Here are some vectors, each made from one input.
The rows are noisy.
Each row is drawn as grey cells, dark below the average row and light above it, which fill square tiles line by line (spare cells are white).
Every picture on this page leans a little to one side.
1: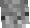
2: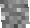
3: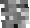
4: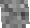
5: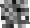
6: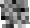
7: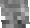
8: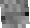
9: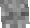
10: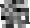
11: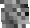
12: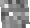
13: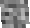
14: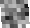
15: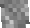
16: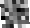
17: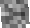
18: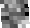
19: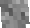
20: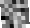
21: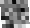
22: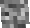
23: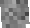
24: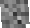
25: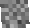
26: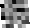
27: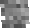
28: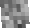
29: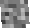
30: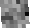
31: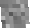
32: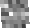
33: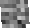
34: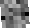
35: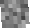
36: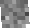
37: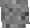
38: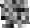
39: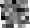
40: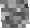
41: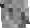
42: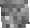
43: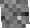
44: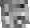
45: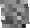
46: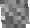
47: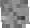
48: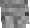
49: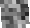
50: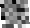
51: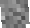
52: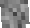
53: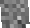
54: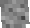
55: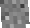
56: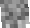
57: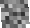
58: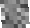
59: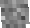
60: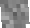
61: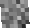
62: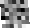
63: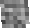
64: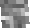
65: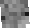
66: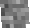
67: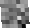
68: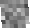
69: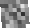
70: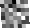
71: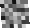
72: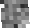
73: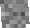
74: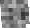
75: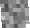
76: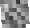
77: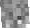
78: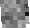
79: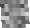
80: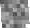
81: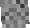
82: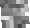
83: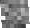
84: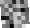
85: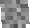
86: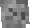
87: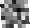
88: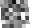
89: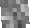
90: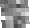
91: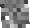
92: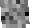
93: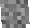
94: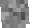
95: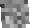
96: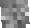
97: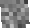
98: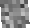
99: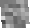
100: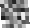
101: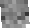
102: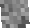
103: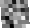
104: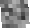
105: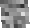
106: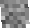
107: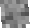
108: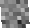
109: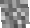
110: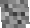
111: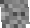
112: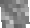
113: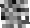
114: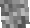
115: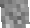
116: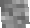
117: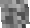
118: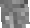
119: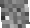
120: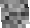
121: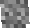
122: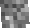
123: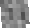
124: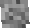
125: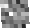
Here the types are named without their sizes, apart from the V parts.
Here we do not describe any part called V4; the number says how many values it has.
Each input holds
either a true/false value and a value of V4, or a list of points on a line.
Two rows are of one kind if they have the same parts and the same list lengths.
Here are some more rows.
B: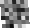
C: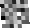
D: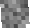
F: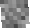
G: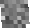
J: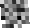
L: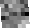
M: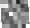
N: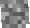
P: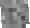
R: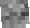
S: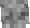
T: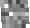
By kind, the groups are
B, C, J
D, F, N
G, P
L, R, S
M, T

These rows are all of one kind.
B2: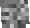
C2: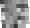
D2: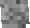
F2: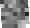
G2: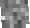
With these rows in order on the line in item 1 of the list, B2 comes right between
F2 and G2.
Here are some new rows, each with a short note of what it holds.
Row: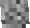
a list of three items
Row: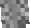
a list of three items
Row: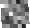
the empty list
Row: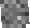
a list of two items
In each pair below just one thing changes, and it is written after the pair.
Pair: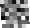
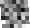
the true/false value
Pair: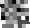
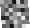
the value of V4
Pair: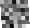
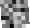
the true/false value
